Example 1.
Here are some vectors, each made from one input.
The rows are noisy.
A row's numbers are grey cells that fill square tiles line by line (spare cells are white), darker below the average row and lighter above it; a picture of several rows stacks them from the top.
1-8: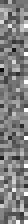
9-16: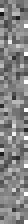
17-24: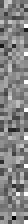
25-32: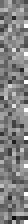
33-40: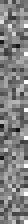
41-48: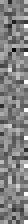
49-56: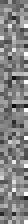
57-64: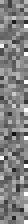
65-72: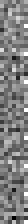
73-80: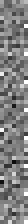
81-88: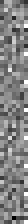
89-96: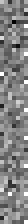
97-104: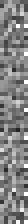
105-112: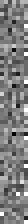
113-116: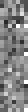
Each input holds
either one of 9 labels, or a node of an 8-node tree.
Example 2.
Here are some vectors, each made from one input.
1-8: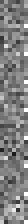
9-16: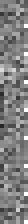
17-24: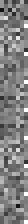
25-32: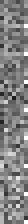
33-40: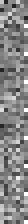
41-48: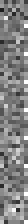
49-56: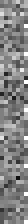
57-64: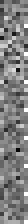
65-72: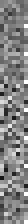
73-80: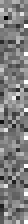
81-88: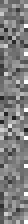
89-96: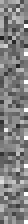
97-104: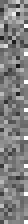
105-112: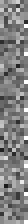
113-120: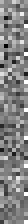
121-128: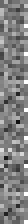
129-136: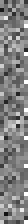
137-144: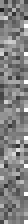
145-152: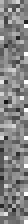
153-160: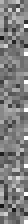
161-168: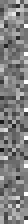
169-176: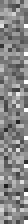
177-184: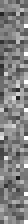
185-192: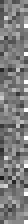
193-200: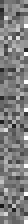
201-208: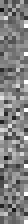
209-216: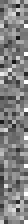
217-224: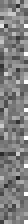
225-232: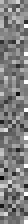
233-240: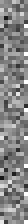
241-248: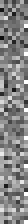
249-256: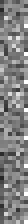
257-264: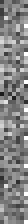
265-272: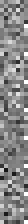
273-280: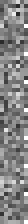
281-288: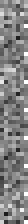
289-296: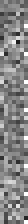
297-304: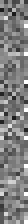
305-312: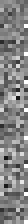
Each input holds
a true/false value, together with either a point on a 6-point circle, or a fixed value.
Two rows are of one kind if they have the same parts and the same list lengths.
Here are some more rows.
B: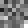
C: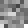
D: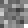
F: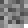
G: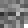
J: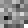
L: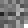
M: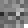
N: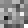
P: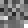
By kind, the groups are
B, P
C, D, F, G, J, L, M, N

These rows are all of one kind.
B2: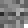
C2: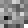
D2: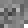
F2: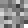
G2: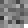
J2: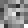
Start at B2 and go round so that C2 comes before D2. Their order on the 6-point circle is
B2, J2, G2, F2, C2, D2.
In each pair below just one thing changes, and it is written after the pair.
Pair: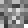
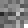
the true/false value
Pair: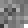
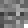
the place on the 6-point circle
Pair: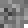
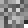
the true/false value
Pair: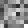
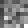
the true/false value
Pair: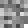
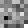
the place on the 6-point circle
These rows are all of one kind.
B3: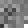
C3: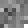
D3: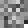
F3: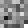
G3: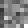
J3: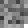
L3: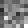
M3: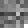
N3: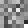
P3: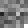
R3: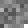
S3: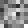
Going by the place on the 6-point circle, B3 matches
C3, D3, N3 and R3.
